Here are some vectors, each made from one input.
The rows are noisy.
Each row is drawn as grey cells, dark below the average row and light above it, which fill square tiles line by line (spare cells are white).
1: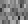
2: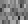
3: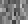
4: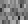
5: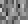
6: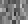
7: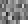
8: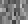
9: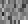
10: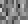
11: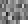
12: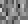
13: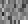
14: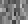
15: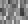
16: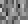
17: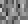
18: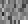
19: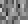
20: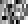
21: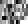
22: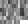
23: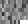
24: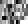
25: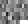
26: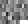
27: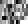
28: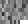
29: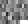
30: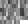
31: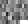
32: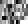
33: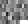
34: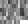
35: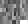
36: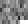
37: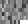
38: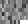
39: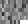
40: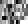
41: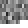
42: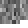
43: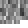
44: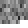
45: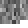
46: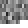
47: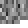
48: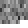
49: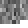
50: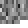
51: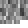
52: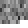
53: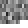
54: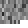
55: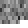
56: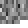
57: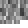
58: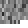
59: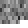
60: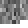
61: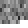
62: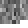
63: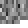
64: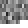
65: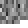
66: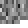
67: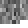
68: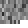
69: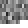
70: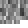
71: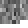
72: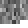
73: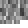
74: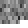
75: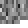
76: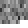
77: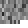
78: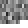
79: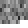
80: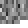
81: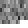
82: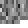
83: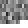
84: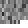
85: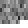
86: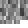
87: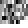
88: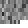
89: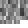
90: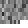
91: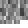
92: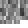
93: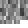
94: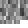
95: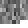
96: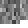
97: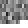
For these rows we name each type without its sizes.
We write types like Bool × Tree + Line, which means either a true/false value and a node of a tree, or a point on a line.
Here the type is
Circle + Unit.
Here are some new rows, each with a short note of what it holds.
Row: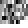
a fixed value
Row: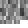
a point on a circle
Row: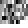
a fixed value
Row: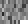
a point on a circle
